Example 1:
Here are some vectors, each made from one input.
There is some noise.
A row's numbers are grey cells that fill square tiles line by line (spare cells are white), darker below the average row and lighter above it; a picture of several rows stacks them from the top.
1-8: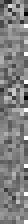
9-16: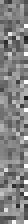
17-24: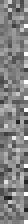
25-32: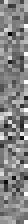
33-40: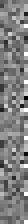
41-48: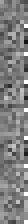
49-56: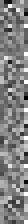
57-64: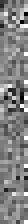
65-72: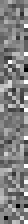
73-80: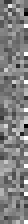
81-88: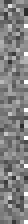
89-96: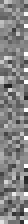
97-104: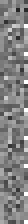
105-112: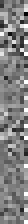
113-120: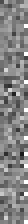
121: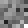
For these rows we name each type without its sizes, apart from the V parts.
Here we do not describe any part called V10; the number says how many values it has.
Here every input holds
either a point on each of two lines, or three true/false values and a value of V10.
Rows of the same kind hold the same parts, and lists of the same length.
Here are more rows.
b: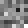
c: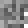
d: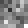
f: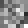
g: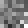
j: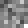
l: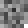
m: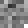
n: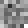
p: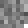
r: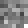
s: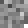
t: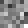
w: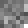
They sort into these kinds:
b, g, l
c, d, f, j, m, n, p, r, s, t, w

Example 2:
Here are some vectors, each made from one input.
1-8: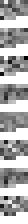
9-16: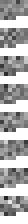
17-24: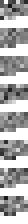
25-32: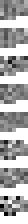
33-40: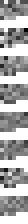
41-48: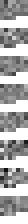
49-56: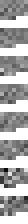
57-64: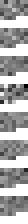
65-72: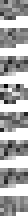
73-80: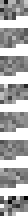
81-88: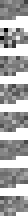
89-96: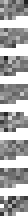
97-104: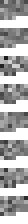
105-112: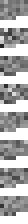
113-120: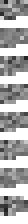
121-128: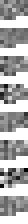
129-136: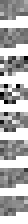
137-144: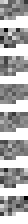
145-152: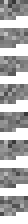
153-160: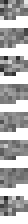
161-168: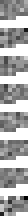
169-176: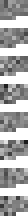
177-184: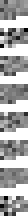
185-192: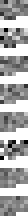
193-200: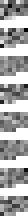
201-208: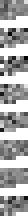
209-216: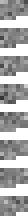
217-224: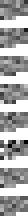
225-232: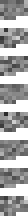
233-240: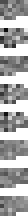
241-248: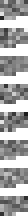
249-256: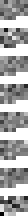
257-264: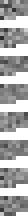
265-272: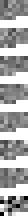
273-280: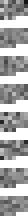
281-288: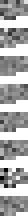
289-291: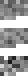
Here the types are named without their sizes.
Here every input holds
a list of points on a circle.
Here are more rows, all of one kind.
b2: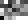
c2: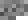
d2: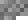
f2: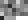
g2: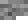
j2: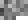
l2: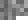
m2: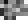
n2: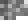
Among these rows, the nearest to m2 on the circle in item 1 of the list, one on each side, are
c2 and n2.
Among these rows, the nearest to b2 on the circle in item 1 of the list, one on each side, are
f2 and n2.
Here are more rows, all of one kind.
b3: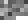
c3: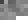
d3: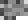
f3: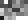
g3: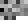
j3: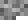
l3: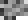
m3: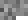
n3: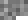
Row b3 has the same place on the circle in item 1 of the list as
g3, m3 and n3.
